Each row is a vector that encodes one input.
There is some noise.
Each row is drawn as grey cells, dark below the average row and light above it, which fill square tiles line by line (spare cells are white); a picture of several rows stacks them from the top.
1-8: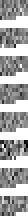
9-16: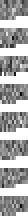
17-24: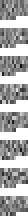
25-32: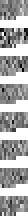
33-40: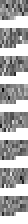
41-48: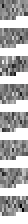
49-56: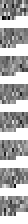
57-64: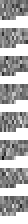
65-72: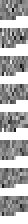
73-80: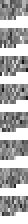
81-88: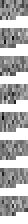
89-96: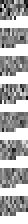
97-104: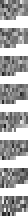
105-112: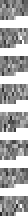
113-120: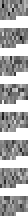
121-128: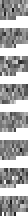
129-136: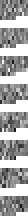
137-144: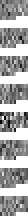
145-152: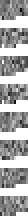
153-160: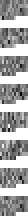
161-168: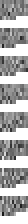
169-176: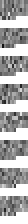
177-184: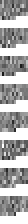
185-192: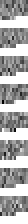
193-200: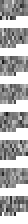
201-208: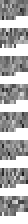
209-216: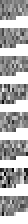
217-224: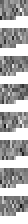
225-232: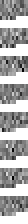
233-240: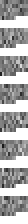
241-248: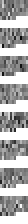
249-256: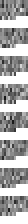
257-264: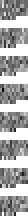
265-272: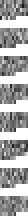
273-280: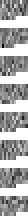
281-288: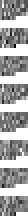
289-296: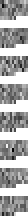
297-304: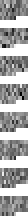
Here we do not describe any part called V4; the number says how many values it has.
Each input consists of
a list of up to two items, each a true/false value and a value of V4.
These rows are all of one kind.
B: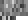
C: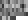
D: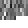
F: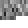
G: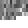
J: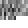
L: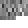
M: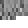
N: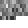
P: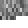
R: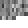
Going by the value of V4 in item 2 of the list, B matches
C, D, M and R.
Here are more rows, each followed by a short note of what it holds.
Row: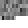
a list of one item
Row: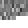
a list of one item
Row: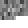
a list of one item
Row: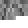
a list of one item
